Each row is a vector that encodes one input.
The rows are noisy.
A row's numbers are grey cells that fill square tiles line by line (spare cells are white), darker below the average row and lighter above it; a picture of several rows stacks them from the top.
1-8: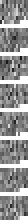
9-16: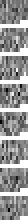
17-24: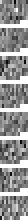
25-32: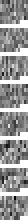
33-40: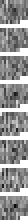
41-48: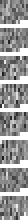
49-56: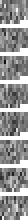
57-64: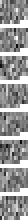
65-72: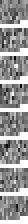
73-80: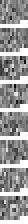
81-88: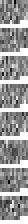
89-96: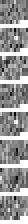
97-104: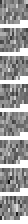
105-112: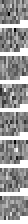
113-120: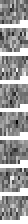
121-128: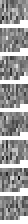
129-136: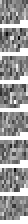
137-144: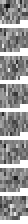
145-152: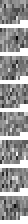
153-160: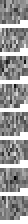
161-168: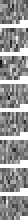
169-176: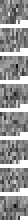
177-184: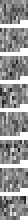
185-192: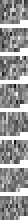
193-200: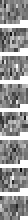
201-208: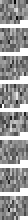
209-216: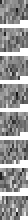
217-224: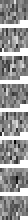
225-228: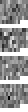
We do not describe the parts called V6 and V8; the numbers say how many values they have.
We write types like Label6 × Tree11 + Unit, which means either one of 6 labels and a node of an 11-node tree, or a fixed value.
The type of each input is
Bool × V8 + Line4 × Line4 + Line9 + V6.
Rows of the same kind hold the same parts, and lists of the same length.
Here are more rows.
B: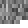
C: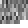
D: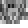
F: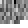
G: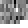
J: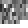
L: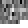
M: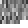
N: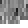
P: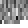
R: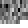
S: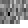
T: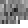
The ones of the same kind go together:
B, N, T
C, F, G, M, P
D, J, L, R
S

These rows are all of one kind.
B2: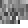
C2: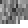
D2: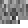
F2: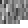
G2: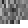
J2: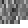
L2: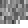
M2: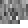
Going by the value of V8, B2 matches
D2 and M2.
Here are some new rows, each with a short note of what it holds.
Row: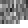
a point on a 9-point line
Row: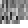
a value of V6
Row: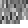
a value of V6
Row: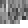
a true/false value and a value of V8
